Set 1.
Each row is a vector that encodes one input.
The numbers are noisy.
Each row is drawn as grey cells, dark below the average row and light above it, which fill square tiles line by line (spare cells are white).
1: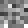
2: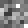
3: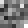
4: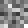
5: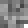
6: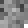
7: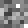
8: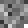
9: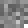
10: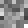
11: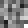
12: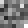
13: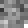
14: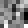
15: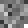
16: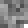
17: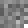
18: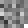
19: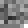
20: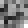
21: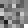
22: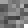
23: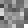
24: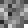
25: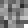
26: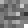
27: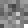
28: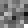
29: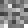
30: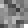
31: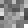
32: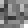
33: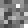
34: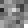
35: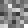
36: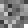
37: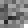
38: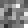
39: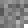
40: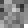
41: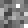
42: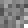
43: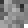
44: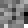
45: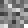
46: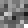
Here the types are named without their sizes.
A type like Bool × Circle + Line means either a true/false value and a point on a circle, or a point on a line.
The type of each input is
Tree.
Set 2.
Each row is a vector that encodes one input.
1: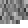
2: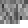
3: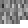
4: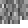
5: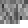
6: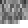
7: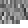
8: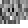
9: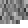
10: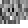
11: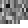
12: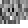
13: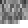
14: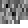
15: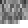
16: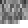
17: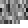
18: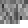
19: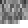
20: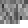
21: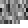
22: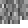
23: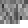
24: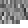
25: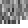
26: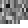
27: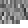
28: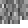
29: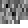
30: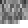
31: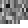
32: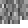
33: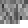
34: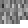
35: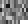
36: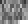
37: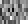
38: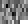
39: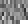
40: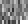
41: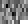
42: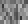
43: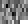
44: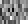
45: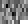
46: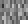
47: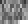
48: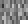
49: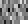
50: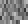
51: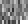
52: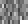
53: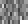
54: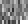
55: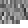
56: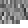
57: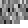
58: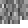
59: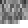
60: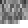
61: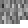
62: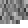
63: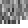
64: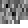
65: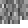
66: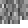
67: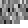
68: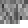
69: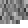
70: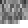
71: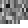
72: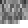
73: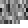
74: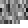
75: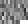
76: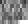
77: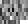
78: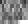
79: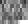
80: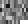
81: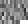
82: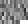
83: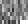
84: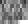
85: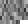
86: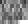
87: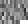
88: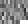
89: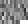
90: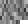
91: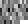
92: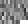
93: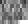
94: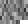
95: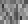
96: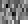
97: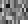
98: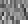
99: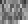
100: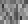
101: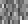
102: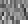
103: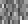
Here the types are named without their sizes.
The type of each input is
Line.
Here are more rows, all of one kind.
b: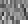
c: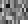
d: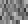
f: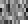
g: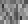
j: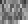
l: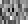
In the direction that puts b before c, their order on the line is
j, g, b, d, l, f, c.
